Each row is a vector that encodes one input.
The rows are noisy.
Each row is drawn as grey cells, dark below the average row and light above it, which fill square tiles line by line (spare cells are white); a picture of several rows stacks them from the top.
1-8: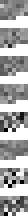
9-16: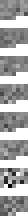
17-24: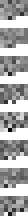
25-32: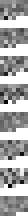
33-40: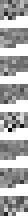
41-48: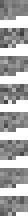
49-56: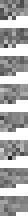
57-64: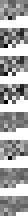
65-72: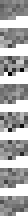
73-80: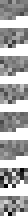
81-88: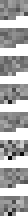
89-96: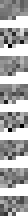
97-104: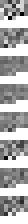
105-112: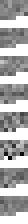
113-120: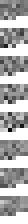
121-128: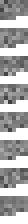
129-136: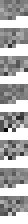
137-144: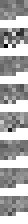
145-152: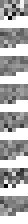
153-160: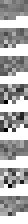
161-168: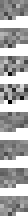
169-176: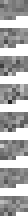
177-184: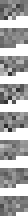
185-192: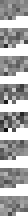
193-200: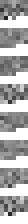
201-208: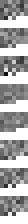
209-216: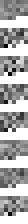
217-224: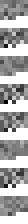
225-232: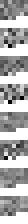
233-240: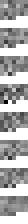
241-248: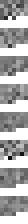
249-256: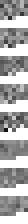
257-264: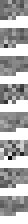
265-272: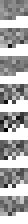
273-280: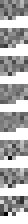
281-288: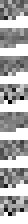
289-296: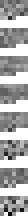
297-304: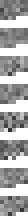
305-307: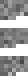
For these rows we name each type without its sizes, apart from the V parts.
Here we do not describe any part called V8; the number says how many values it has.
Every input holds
a value of V8, together with a list of points on a line.
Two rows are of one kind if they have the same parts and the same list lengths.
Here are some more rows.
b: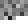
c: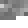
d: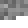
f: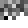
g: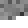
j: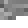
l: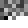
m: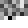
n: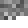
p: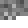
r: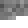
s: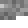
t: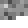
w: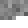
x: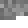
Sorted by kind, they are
b, g, l, m, r, t
c, s, w, x
d, f, j, n, p

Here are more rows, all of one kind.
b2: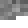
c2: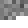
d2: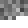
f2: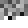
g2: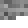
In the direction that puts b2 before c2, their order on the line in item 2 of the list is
f2, d2, b2, g2, c2.
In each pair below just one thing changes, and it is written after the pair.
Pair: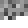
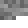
the place on the line in item 1 of the list
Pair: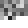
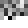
the place on the line in item 1 of the list
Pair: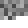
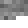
the place on the line in item 1 of the list
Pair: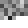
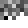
the place on the line in item 1 of the list
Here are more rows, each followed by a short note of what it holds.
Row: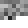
a value of V8, together with the empty list
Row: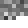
a value of V8, together with a list of two items
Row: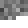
a value of V8, together with a list of one item
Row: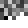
a value of V8, together with the empty list
